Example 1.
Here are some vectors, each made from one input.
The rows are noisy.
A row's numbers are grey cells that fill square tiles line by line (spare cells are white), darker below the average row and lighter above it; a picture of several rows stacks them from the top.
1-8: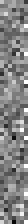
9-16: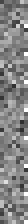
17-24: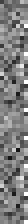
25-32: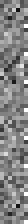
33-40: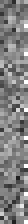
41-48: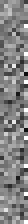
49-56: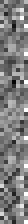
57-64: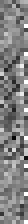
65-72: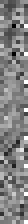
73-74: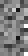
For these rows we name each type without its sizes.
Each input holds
a point on a line.
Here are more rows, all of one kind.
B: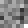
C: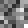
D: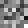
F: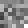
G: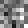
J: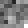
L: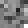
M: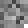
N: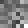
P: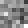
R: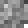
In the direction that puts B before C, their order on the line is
D, L, R, P, B, F, M, J, N, G, C.
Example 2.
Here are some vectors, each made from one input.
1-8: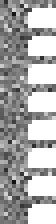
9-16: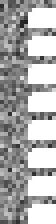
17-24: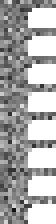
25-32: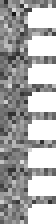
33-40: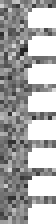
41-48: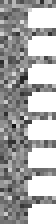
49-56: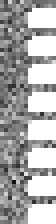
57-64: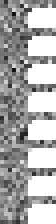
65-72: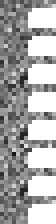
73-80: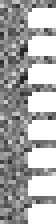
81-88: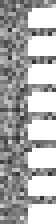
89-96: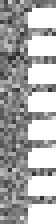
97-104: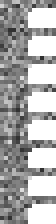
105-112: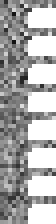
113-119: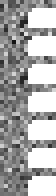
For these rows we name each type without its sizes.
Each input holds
a node of a tree.
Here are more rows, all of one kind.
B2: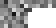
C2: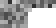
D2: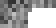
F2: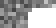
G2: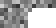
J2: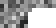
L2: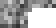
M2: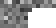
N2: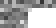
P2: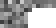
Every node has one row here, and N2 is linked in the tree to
C2 and F2.
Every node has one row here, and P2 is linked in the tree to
B2 and M2.
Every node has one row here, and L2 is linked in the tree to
M2.
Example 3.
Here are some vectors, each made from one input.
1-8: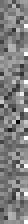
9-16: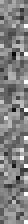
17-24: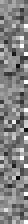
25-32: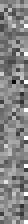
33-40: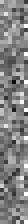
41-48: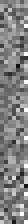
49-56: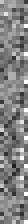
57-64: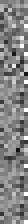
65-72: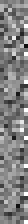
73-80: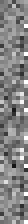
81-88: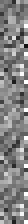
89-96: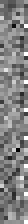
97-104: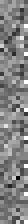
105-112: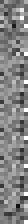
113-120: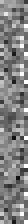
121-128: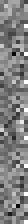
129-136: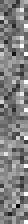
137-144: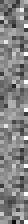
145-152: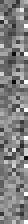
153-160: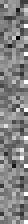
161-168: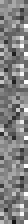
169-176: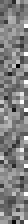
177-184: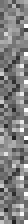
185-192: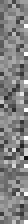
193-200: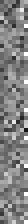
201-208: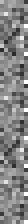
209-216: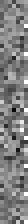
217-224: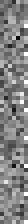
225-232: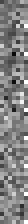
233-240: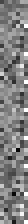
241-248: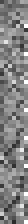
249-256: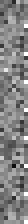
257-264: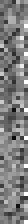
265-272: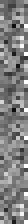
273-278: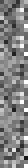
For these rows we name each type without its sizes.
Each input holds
a point on a line.
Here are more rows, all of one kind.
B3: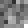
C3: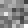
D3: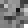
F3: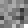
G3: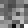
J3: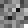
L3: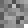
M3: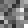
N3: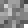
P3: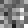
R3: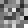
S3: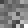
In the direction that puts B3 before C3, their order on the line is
M3, P3, G3, S3, B3, L3, F3, C3, N3, D3, J3, R3.
